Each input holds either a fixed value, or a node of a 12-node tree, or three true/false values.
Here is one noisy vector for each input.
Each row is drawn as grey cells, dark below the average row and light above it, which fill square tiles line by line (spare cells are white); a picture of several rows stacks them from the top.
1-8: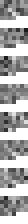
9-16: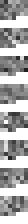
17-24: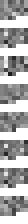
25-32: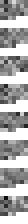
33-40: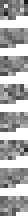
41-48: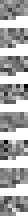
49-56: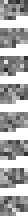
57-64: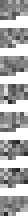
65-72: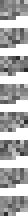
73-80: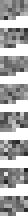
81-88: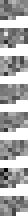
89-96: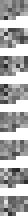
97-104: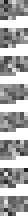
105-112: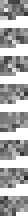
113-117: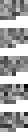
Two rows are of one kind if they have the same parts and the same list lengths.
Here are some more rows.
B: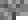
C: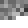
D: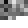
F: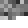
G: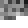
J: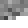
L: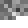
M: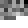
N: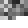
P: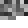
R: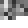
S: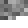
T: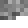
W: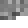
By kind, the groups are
B, D, J, S, T, W
C, F, L, N, P, R
G, M

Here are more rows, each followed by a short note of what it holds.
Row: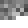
three true/false values
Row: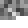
three true/false values
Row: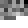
a fixed value
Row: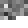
three true/false values
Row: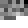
a fixed value
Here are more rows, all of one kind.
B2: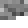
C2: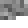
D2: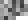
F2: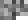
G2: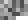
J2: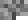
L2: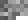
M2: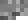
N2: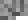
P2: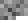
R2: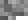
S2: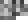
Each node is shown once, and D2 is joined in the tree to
G2.
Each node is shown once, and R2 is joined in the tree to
B2, C2 and N2.
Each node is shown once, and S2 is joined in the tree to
F2, L2 and M2.
